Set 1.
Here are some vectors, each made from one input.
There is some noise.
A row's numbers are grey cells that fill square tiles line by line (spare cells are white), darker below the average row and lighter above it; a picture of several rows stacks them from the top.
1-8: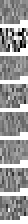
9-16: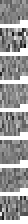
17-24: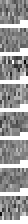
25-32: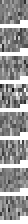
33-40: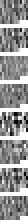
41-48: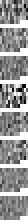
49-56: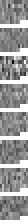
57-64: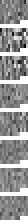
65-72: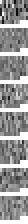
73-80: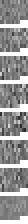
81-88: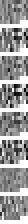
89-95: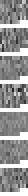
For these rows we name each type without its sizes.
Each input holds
a node of a tree.
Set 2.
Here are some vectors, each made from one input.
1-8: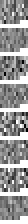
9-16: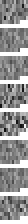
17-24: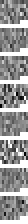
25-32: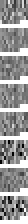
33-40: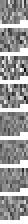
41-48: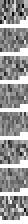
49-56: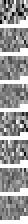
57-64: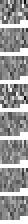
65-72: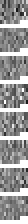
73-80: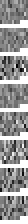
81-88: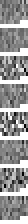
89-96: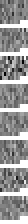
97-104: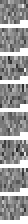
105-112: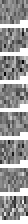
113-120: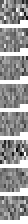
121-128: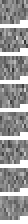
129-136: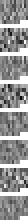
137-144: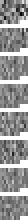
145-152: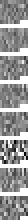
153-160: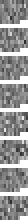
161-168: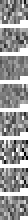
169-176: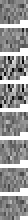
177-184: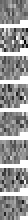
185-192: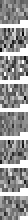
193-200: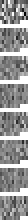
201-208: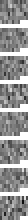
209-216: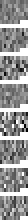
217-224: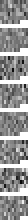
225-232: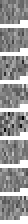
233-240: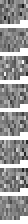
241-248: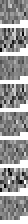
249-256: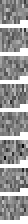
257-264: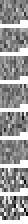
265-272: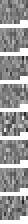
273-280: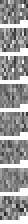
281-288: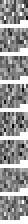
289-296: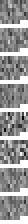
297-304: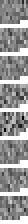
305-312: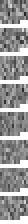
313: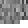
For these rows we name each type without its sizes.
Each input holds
four true/false values.
